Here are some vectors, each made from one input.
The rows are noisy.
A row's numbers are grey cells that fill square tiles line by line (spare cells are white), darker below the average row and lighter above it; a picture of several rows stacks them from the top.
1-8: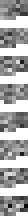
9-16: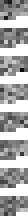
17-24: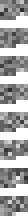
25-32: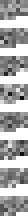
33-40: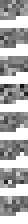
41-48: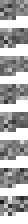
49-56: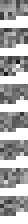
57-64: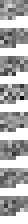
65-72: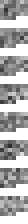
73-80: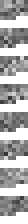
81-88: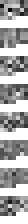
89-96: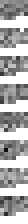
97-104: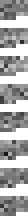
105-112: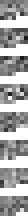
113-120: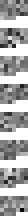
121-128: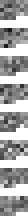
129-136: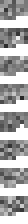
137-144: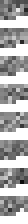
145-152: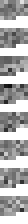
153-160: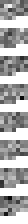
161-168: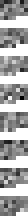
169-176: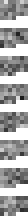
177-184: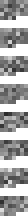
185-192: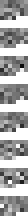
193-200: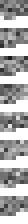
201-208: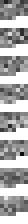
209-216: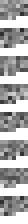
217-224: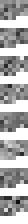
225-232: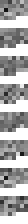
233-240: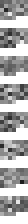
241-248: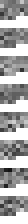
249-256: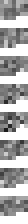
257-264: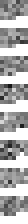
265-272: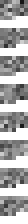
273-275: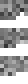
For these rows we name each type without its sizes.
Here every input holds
a list of points on a line.
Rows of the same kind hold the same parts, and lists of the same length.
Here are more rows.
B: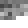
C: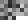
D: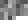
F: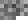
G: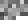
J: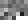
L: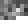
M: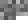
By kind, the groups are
B, C, J, M
D, F
G
L

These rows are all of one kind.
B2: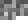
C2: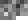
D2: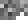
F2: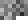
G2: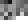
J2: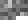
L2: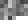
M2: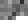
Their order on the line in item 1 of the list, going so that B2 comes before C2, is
G2, B2, C2, L2, F2, D2, M2, J2.
